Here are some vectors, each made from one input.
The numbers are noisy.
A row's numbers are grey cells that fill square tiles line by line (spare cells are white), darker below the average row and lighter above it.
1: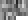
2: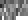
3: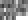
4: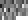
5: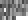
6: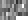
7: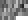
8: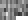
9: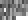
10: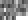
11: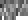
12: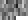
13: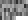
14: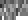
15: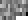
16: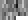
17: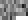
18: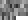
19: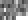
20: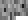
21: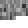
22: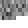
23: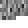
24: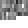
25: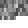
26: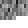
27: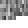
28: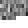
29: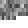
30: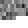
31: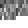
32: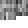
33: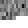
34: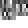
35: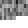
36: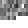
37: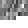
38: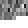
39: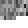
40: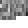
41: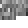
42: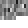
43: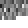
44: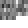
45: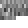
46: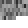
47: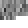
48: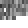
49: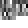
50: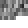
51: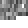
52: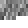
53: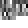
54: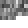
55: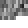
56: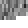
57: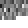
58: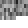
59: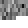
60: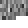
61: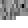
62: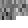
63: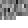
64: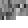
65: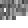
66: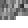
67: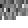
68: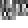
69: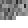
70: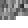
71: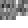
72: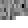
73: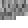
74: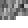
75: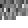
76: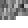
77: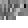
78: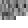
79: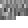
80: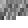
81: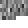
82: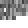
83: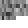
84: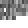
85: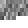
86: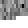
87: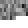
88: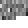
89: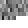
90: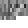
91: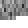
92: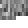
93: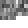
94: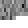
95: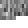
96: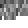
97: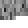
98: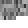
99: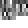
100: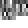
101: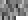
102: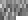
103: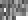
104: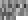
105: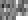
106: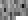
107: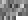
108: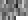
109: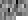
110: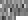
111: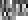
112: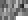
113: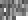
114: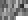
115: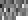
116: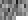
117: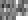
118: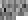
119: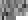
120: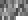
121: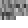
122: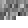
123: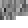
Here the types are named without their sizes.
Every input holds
a list of points on a circle.
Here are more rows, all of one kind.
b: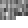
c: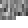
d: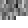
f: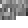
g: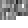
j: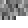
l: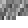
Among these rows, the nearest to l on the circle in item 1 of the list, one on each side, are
f and j.
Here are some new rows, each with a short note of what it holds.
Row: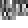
the empty list
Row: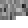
a list of three items
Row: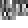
the empty list
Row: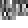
the empty list
